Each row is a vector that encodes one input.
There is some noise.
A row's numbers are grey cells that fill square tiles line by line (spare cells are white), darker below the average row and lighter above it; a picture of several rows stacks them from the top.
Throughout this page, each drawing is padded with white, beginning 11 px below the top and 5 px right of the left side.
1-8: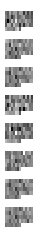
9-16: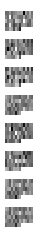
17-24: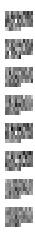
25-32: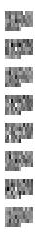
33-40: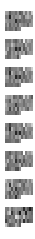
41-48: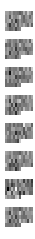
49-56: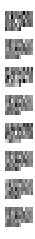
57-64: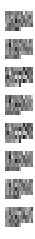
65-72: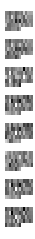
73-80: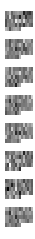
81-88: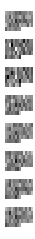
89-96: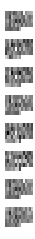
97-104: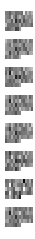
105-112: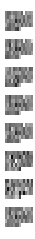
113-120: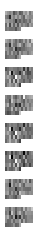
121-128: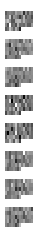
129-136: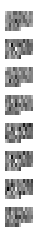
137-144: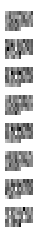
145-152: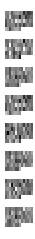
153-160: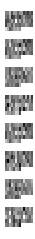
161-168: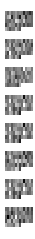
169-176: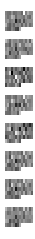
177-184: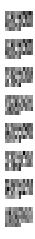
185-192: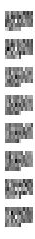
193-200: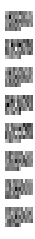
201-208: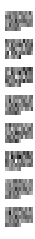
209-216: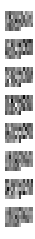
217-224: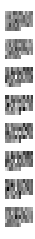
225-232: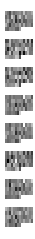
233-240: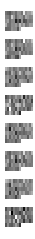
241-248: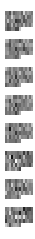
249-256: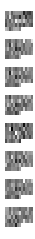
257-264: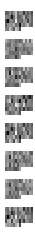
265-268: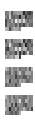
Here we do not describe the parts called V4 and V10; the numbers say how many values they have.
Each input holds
either a node of a 12-node tree, or a true/false value, a value of V4 and a value of V10.
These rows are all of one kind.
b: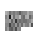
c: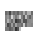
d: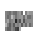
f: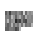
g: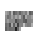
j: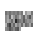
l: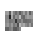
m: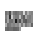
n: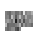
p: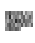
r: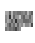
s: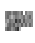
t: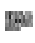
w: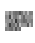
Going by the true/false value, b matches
g, l, r and w.
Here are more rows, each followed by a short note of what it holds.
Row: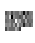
a node of a 12-node tree
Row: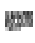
a node of a 12-node tree
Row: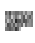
a true/false value, a value of V4 and a value of V10
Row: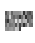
a node of a 12-node tree
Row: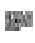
a true/false value, a value of V4 and a value of V10
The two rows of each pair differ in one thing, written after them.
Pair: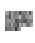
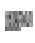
the value of V10
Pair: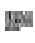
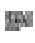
the value of V10
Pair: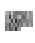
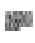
the value of V4
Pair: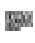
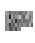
the true/false value
